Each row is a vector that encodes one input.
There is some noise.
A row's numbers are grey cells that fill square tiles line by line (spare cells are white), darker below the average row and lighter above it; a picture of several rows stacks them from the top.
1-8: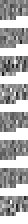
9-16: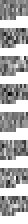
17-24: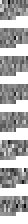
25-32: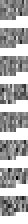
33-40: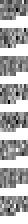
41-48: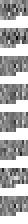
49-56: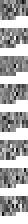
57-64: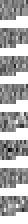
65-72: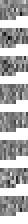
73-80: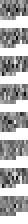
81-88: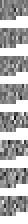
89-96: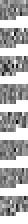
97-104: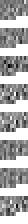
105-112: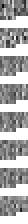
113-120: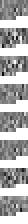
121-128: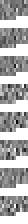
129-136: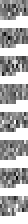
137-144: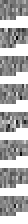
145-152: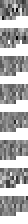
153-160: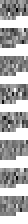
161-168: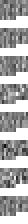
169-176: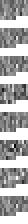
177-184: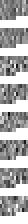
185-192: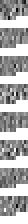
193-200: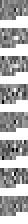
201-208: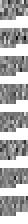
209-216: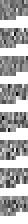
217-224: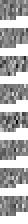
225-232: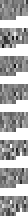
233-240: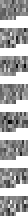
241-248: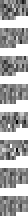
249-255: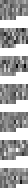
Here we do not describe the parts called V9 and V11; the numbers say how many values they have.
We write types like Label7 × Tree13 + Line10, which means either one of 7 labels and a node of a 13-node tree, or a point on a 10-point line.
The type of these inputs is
Bool × V11 + Label7 × V9.
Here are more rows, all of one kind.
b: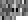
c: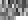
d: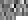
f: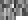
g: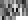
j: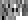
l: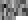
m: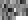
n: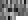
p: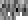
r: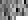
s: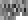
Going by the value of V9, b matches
g and j.
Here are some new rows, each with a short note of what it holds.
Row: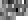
one of 7 labels and a value of V9
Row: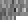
a true/false value and a value of V11
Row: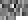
one of 7 labels and a value of V9
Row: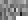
a true/false value and a value of V11
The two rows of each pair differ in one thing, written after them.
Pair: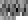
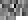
the value of V9
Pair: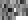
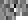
the value of V9
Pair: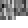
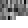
the label
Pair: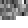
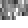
the label
